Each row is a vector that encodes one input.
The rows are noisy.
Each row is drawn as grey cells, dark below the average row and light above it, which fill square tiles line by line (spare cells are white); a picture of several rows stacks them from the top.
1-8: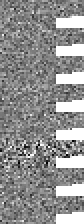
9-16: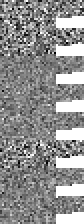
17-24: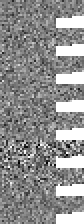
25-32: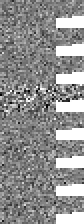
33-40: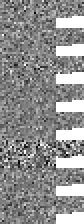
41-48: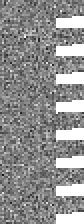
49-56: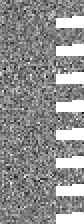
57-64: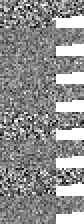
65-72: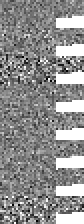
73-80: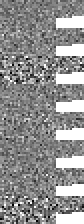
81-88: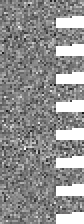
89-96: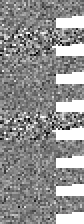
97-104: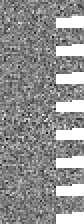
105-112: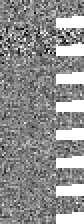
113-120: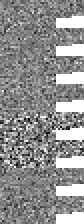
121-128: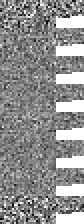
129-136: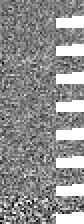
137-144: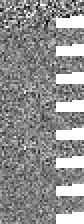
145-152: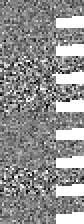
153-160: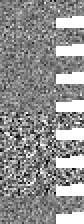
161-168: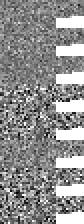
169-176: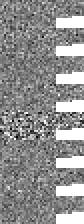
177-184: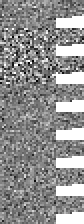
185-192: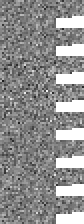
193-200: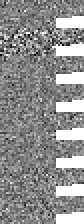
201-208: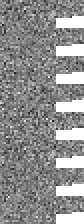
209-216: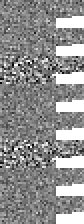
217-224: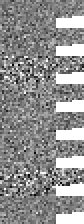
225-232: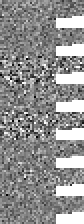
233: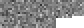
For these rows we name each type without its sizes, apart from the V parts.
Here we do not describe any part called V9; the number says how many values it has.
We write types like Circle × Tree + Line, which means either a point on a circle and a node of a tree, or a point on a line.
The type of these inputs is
(Bool × Bool × Bool × Bool + Unit) × V9 + Line.
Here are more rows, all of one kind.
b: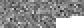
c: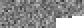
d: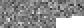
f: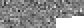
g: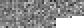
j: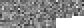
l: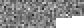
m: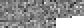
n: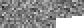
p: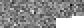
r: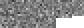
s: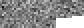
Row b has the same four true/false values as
g, n and s.
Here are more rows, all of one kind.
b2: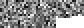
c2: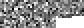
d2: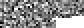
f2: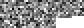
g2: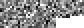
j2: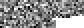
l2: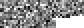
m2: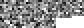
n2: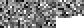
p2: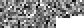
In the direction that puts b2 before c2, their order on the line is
n2, b2, p2, g2, l2, j2, d2, c2, f2, m2.
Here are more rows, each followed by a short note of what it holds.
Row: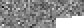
four true/false values and a value of V9
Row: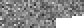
four true/false values and a value of V9
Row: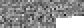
four true/false values and a value of V9
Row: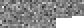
four true/false values and a value of V9
